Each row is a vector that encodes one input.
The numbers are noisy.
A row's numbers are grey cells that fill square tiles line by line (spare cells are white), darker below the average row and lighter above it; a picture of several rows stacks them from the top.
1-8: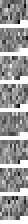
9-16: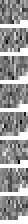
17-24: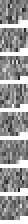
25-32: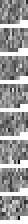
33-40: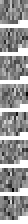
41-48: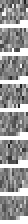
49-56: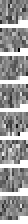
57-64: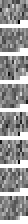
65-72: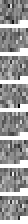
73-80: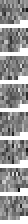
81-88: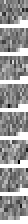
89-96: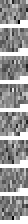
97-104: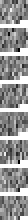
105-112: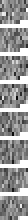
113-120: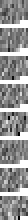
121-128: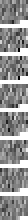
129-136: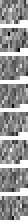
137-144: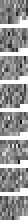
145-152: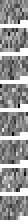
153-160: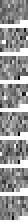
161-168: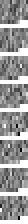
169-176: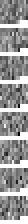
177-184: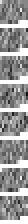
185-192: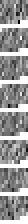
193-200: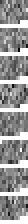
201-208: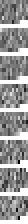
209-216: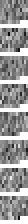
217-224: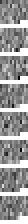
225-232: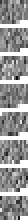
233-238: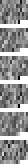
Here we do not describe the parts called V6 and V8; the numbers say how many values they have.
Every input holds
a value of V6 and a value of V8, together with either a point on a 4-point line, or a point on a 5-point line and a true/false value.
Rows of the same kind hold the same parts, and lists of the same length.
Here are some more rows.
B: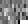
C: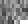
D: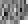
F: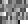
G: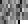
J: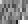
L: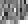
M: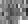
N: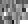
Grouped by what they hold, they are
B, D, F, G, L
C, J, M, N

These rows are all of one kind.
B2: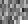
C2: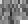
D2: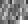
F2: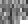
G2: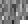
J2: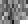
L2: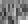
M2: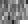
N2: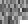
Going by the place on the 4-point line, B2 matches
D2 and N2.
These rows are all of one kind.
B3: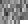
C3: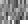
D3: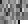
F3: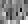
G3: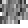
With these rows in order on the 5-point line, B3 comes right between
C3 and F3.
